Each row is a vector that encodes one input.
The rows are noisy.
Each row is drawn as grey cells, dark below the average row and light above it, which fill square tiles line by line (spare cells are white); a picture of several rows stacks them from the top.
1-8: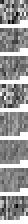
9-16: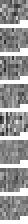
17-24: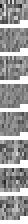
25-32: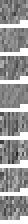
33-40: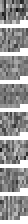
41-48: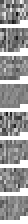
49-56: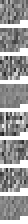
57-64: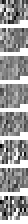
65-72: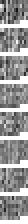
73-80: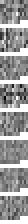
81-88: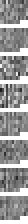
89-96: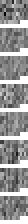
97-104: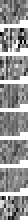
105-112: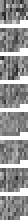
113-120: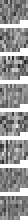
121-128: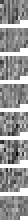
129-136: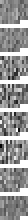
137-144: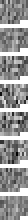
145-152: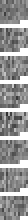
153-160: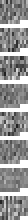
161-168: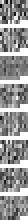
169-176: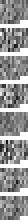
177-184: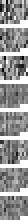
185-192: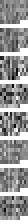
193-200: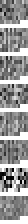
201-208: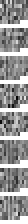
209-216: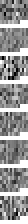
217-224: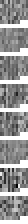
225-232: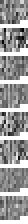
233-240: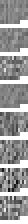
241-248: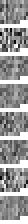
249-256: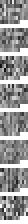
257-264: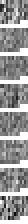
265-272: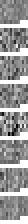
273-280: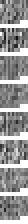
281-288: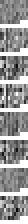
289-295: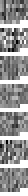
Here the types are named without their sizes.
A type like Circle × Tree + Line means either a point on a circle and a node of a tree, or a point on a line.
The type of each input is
Bool × (Tree + Unit).
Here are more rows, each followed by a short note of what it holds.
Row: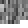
a true/false value
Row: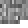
a true/false value
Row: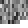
a node of a tree and a true/false value
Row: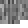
a true/false value
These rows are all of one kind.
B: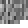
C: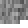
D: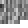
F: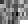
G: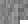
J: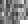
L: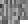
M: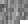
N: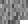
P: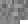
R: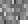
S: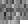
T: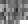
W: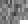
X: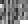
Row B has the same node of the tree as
D, G, J and S.
